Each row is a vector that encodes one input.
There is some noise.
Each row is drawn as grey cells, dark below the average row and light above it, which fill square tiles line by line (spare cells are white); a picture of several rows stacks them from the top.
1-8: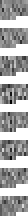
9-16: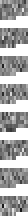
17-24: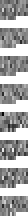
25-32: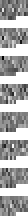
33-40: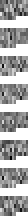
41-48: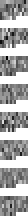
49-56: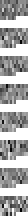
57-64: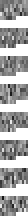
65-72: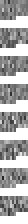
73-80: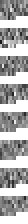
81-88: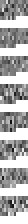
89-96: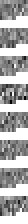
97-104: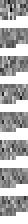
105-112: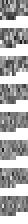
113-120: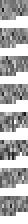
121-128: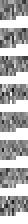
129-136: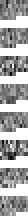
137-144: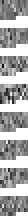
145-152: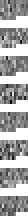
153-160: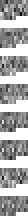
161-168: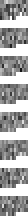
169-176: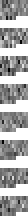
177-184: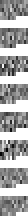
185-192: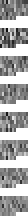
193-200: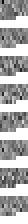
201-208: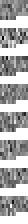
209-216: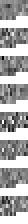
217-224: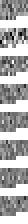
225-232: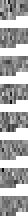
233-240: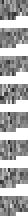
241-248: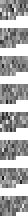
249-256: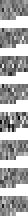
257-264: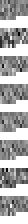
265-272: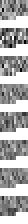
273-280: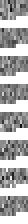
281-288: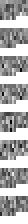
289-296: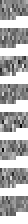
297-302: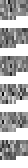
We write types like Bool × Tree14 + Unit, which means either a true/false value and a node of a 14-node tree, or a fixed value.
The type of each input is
Bool × Bool × Bool + Tree16 + Unit.
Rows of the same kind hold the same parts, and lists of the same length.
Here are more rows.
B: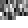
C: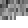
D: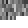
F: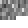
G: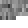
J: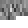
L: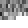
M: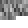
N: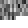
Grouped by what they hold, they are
B, J, M
C, L
D, F, G, N

